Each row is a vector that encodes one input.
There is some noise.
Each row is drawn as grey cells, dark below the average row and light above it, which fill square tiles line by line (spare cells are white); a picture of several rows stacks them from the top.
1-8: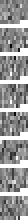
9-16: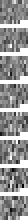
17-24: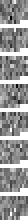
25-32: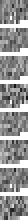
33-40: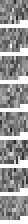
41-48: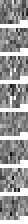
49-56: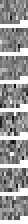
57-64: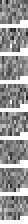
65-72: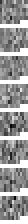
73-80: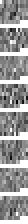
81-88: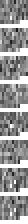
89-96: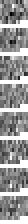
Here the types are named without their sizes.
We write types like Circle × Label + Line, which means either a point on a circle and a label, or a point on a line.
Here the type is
Line × (Line + Tree).
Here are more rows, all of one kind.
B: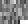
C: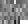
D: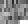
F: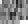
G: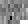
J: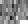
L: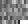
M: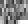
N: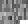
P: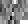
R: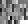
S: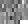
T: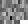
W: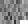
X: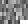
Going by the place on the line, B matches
C, L, P and R.
